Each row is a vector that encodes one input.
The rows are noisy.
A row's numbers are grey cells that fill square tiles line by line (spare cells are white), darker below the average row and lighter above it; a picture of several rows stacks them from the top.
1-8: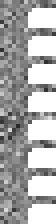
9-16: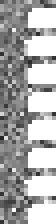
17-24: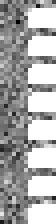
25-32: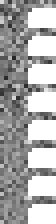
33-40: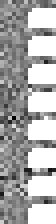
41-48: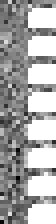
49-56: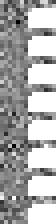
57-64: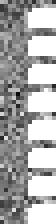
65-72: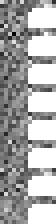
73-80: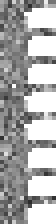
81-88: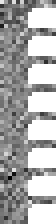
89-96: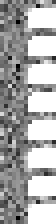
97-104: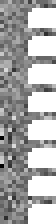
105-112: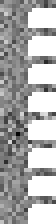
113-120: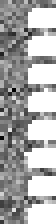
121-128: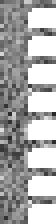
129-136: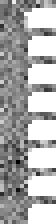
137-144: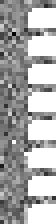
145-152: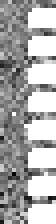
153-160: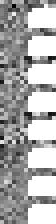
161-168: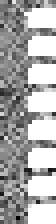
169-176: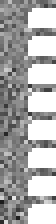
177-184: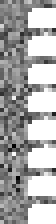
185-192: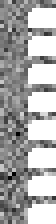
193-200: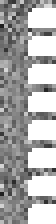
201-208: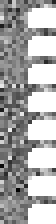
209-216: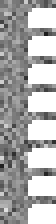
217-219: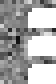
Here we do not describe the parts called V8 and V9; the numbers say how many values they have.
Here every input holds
either a value of V8 and a value of V9, or a list of up to three points on a 7-point line.
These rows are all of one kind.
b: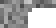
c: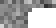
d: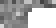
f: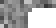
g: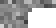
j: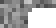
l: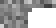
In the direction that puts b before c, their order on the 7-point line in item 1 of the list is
b, j, f, l, g, c, d.
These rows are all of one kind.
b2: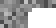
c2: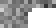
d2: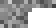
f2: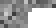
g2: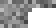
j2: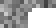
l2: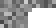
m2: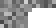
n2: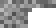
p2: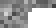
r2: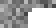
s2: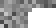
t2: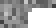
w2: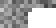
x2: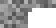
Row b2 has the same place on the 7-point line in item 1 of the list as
j2, l2, m2 and s2.
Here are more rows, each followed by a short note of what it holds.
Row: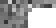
a list of one item
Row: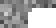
a list of three items
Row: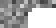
a list of three items
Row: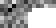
a value of V8 and a value of V9
